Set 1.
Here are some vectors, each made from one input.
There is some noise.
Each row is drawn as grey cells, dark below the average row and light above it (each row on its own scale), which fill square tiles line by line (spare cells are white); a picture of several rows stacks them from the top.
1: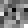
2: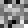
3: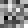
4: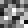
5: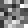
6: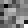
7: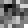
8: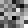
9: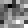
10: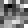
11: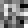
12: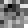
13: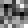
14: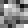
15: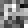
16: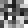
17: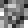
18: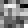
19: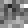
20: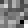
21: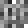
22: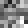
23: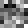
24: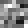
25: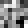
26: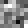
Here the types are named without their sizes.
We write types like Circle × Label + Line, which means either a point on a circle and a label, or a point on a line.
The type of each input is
Line.
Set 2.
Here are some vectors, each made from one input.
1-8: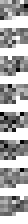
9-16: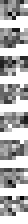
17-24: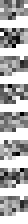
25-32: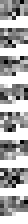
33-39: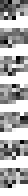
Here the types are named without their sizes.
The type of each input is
Line.
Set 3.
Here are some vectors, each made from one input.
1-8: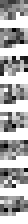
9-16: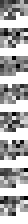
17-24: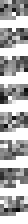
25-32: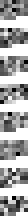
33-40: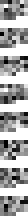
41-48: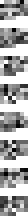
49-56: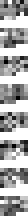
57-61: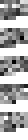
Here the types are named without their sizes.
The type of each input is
Line.
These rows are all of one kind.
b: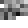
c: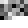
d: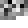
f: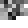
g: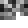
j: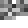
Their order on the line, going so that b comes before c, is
d, b, j, c, g, f.
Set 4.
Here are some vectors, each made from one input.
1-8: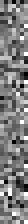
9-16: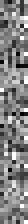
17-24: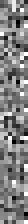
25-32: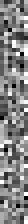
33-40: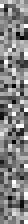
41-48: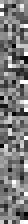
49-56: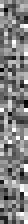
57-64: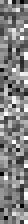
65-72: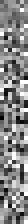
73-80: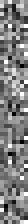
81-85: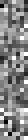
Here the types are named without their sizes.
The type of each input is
Circle.
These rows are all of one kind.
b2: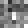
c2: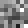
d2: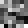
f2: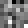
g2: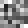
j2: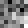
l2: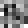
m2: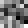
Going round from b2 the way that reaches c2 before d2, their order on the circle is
b2, c2, g2, l2, m2, d2, f2, j2.
